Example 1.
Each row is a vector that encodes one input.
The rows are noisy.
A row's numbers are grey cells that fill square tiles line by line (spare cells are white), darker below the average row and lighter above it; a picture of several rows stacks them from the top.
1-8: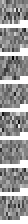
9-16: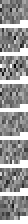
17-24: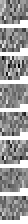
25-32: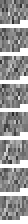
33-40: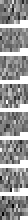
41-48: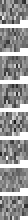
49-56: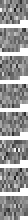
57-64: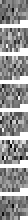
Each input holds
a node of a 10-node tree.
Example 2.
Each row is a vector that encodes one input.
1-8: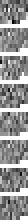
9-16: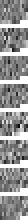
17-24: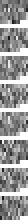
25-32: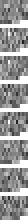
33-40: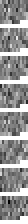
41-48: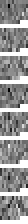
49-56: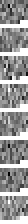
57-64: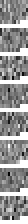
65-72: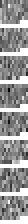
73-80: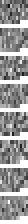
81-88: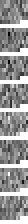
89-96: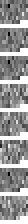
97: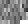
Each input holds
either a fixed value, or four true/false values.
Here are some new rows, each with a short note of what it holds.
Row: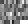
a fixed value
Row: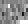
four true/false values
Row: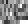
a fixed value
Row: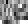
a fixed value
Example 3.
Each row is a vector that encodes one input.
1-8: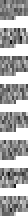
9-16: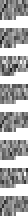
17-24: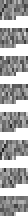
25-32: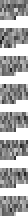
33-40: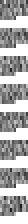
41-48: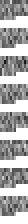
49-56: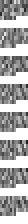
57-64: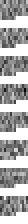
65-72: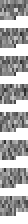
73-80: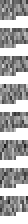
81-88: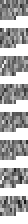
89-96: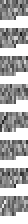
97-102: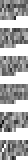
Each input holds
three true/false values.
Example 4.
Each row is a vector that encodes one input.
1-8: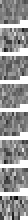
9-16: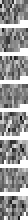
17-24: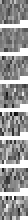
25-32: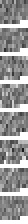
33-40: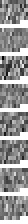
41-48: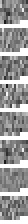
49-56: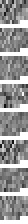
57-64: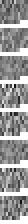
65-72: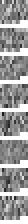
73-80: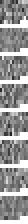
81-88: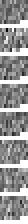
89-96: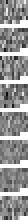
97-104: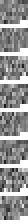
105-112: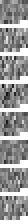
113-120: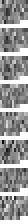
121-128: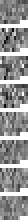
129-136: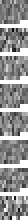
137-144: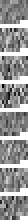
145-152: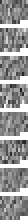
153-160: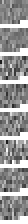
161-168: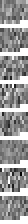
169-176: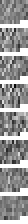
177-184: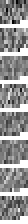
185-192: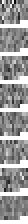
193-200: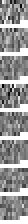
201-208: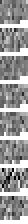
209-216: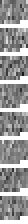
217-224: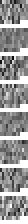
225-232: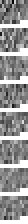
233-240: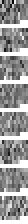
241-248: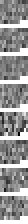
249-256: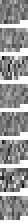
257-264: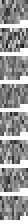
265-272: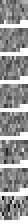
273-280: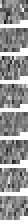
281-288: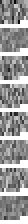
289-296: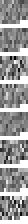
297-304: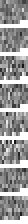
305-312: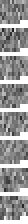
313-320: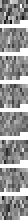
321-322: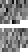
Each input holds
a point on a 10-point line.
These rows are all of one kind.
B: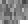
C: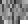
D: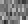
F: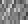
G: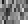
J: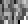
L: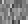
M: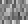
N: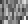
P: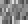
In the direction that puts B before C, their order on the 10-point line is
G, B, D, P, L, F, M, C, N, J.
